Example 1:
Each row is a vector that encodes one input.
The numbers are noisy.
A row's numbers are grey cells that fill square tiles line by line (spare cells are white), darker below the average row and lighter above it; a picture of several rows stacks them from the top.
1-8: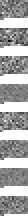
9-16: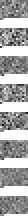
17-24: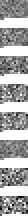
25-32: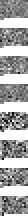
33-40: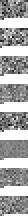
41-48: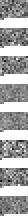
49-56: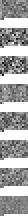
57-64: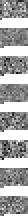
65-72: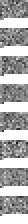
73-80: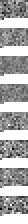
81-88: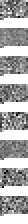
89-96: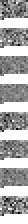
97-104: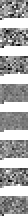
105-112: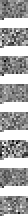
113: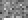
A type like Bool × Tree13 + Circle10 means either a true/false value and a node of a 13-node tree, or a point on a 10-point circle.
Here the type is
(Bool × Bool × Bool × Bool + Unit) × Line7 + Line6.
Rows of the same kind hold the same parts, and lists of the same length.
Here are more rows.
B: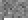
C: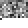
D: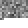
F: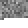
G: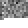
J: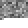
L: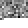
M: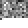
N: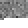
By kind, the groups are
B, C, D, G, M
F, L
J, N

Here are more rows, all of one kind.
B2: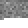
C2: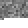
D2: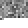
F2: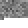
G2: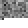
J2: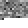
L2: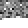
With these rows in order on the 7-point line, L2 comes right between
C2 and F2.
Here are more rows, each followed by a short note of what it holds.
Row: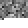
a point on a 7-point line
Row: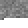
a point on a 7-point line
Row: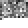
a point on a 7-point line and four true/false values
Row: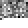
a point on a 7-point line
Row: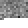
a point on a 7-point line
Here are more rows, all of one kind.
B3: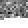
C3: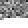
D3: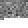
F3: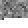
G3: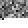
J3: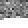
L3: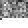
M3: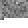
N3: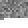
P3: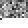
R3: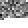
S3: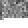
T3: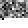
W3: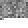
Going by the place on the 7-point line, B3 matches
S3, T3 and W3.
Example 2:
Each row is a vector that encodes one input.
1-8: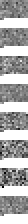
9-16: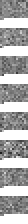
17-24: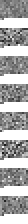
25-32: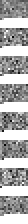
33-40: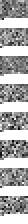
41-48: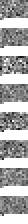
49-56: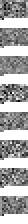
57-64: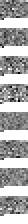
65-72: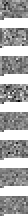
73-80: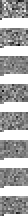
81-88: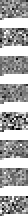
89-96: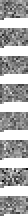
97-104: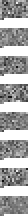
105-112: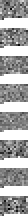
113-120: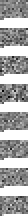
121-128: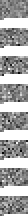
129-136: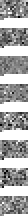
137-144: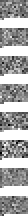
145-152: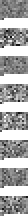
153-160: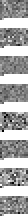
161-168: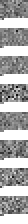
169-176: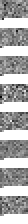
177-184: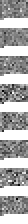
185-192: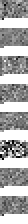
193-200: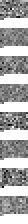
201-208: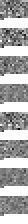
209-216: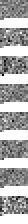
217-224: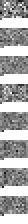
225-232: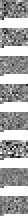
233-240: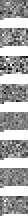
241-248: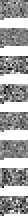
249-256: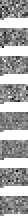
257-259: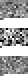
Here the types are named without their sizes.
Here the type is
Bool × Bool × Bool × Bool + Circle + Line.
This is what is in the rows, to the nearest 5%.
About 30% of them hold a point on a circle. About 10% of them hold a point on a line. The rest hold four true/false values.
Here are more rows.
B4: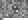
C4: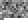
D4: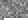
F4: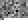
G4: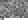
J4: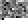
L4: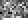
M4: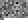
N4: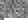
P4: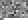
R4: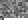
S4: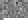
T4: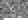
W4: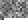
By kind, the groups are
B4, D4, G4, N4, P4, R4, T4, W4
C4, F4, M4, S4
J4, L4

